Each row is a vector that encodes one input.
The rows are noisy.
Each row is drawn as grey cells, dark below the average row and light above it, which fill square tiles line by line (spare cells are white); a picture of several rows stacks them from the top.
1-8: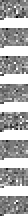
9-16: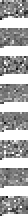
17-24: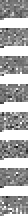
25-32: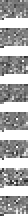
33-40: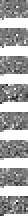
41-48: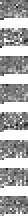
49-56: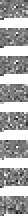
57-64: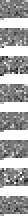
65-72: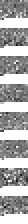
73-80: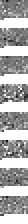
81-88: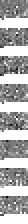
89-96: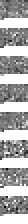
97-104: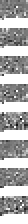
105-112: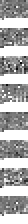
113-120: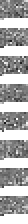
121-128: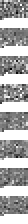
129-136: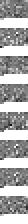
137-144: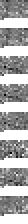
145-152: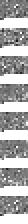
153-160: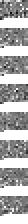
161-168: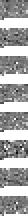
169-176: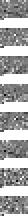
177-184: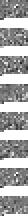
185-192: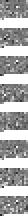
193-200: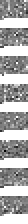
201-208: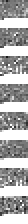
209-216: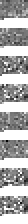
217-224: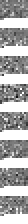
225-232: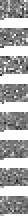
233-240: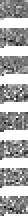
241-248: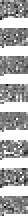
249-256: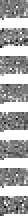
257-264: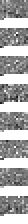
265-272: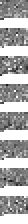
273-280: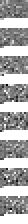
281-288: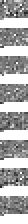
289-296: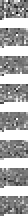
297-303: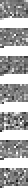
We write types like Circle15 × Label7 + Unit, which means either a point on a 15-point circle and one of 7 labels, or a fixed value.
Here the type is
Bool × Bool × Bool × Bool + Line4 × Line5.
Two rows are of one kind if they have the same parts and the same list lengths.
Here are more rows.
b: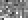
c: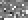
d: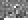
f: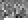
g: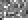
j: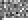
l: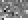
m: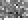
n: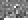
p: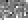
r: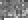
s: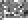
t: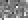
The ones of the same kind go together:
b, c, d, f, l, m, n, p, r, t
g, j, s

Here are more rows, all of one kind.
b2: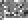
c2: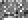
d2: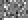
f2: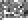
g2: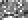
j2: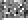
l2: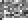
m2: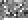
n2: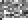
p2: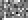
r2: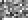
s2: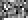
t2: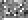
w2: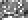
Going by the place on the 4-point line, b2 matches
f2, l2, n2 and p2.
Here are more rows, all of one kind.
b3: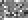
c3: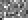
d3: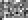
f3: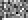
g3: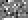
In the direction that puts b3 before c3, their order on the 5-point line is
b3, d3, f3, c3, g3.
